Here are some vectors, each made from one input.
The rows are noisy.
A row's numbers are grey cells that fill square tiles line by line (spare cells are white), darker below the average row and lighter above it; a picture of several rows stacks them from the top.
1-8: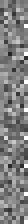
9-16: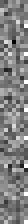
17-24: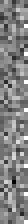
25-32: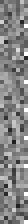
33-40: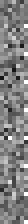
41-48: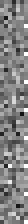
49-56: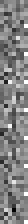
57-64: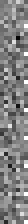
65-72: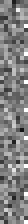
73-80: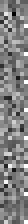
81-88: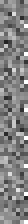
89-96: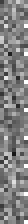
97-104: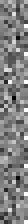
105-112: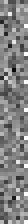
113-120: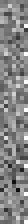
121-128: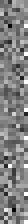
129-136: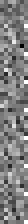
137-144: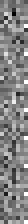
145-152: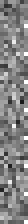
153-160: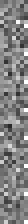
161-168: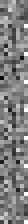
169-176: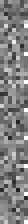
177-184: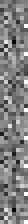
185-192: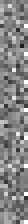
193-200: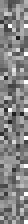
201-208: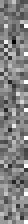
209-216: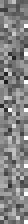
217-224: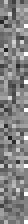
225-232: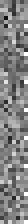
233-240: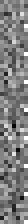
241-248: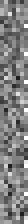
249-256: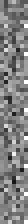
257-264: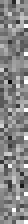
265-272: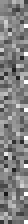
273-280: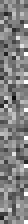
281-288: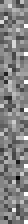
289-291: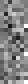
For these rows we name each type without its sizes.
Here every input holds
a label, together with either a fixed value, or three true/false values.
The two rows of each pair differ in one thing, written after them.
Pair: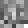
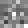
one of the three true/false values
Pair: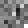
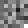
one of the three true/false values
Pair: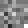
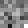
one of the three true/false values
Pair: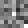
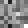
the label
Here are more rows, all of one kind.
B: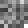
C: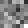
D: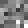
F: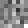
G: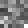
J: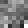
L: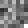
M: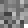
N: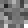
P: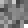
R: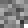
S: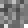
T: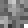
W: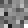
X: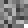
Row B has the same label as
G, J, L and T.
